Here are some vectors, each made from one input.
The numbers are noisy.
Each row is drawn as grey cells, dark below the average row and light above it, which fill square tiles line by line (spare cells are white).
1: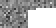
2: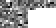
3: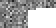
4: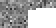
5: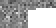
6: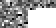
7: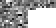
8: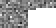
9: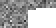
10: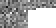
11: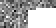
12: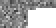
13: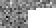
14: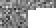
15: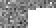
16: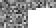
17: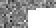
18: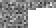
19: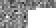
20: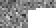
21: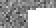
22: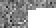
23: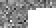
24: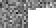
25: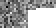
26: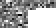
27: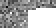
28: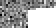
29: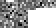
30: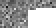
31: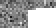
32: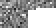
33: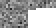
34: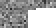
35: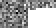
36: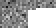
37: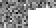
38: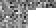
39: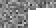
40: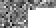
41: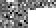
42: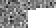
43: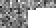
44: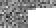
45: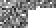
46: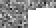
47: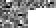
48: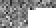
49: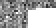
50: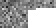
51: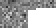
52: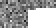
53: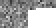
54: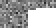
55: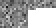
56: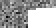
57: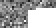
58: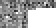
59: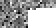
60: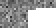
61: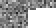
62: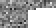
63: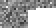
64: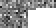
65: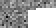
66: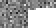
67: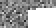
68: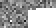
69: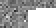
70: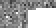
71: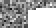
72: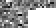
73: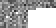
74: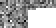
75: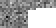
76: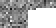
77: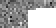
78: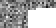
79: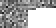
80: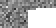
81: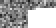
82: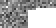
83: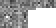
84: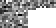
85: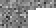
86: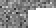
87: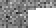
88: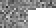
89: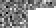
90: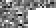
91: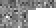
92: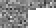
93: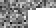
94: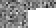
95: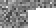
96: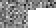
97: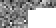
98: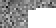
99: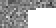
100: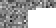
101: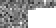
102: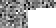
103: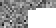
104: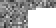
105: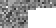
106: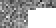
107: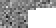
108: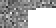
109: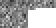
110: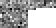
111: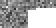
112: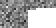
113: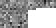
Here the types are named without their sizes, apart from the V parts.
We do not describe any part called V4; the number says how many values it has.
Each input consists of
a true/false value, together with a list of items, each a point on a line and a value of V4.
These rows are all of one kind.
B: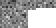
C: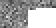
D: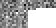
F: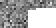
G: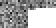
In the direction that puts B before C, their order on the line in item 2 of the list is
D, B, C, G, F.
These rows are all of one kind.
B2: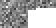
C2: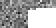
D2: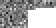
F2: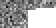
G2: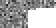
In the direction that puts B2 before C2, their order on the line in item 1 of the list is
F2, D2, B2, C2, G2.
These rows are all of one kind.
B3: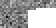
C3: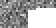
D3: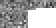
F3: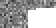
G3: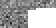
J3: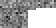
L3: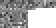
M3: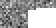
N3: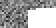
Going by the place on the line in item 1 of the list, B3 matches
C3, G3 and L3.
